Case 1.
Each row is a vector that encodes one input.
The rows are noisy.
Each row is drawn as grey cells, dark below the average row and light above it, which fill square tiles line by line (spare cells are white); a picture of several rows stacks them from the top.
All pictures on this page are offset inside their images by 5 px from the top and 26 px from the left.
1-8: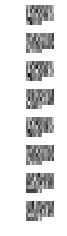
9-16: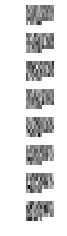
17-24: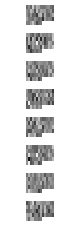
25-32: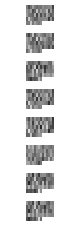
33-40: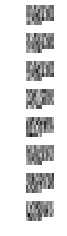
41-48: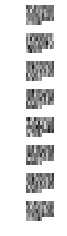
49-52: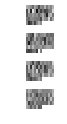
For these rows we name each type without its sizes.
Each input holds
a point on a circle.
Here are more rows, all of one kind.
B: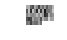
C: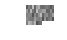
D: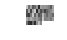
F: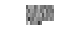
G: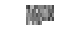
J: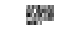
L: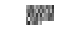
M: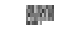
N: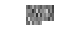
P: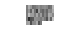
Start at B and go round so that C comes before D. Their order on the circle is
B, P, F, C, G, N, L, M, J, D.
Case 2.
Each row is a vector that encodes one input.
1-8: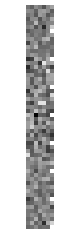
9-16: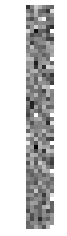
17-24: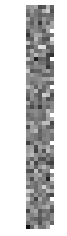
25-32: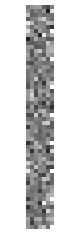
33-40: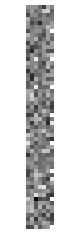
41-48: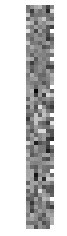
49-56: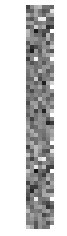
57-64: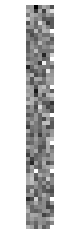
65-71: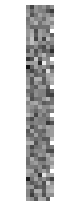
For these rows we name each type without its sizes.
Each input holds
a node of a tree.
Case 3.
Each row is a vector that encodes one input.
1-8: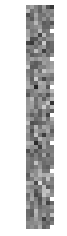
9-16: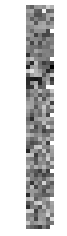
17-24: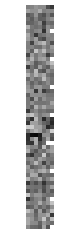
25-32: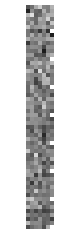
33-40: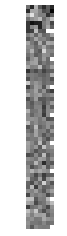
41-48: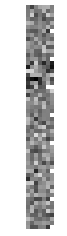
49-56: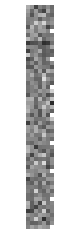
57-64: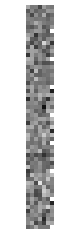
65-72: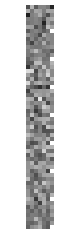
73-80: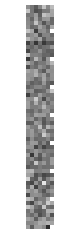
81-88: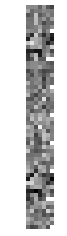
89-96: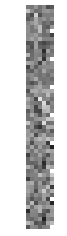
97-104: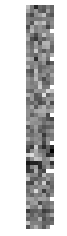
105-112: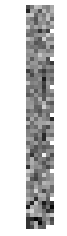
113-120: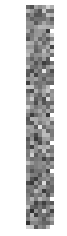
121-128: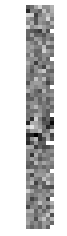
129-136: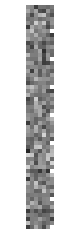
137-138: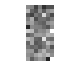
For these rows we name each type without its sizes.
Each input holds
either a fixed value, or a node of a tree.
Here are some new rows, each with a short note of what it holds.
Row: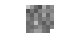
a node of a tree
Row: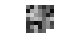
a fixed value
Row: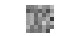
a node of a tree
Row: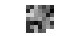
a fixed value
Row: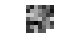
a fixed value
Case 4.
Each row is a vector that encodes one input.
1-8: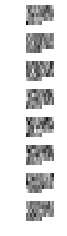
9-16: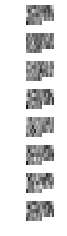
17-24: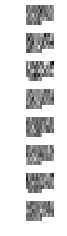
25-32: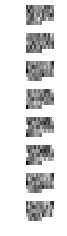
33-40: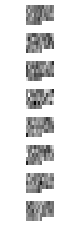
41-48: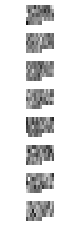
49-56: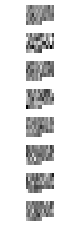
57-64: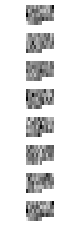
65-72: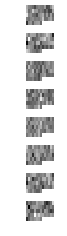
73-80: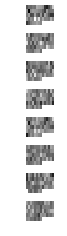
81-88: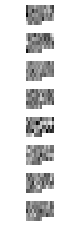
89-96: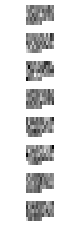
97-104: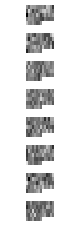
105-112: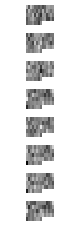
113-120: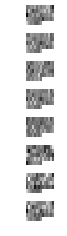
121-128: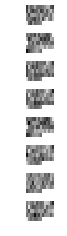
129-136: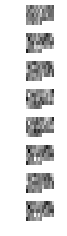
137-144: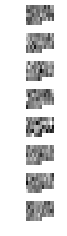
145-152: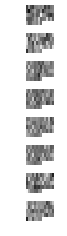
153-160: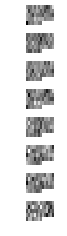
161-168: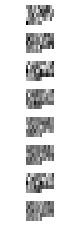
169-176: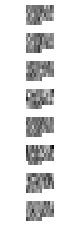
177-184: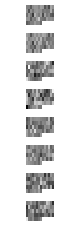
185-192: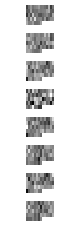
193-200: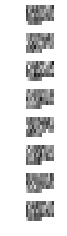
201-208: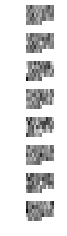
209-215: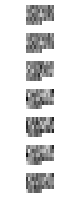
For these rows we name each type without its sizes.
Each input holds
either a fixed value, or three true/false values.
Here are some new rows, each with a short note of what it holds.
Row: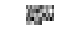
a fixed value
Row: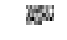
a fixed value
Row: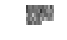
three true/false values
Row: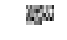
a fixed value
